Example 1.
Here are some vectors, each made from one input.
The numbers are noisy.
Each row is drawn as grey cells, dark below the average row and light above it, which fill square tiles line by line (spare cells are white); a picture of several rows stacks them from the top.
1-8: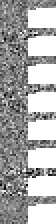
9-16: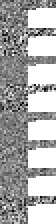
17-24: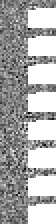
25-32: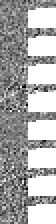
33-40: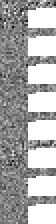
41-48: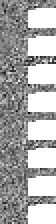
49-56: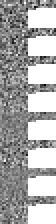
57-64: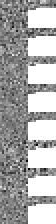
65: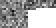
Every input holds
a true/false value, together with either a fixed value, or a node of a 9-node tree.
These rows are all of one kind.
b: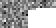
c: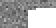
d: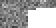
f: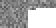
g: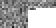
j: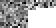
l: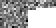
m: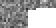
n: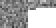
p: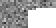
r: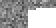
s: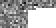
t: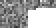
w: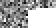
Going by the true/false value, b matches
c, p and w.
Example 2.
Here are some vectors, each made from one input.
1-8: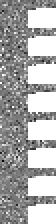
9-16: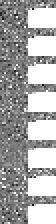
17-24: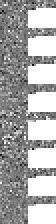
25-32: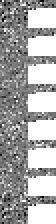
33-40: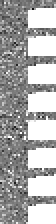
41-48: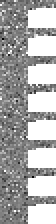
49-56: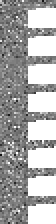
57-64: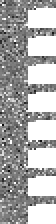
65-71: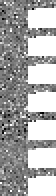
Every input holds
either a fixed value, or a node of a 9-node tree and a true/false value.
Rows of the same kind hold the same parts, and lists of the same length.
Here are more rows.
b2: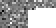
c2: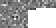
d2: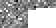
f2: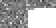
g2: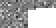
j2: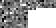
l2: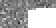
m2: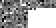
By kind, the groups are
b2, c2, d2, f2, g2, l2
j2, m2

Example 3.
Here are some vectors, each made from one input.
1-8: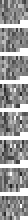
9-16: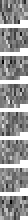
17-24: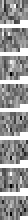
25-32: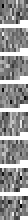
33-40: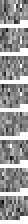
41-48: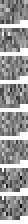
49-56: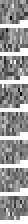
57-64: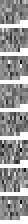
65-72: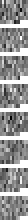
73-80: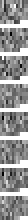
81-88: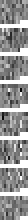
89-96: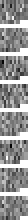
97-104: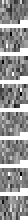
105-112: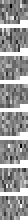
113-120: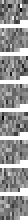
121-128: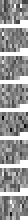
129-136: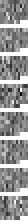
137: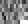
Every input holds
one of 11 labels, together with either a fixed value, or four true/false values.
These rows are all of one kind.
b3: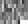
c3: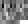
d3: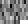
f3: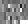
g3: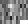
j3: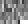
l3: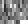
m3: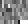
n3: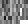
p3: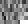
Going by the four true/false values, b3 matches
j3 and m3.
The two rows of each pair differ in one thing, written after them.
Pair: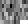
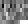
one of the four true/false values
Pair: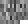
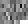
the label
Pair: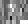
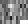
the label
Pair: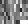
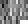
one of the four true/false values
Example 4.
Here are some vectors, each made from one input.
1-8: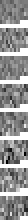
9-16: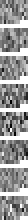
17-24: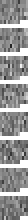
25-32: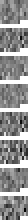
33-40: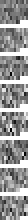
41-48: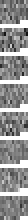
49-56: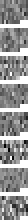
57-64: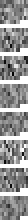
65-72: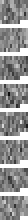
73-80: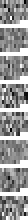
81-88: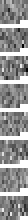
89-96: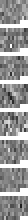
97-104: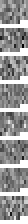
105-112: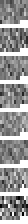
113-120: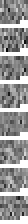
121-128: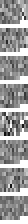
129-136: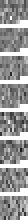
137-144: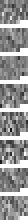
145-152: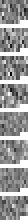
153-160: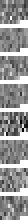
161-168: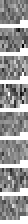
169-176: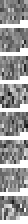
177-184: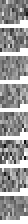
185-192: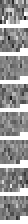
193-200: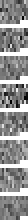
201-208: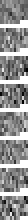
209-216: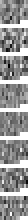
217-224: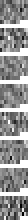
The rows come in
2 kinds.
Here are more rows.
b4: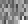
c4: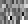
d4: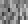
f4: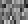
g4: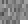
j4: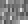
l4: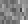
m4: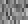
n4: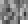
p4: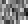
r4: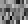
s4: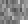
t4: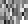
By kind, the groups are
b4, j4, p4, t4
c4, d4, f4, g4, l4, m4, n4, r4, s4

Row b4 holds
a point on a 5-point line.
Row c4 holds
a point on a 19-point circle.
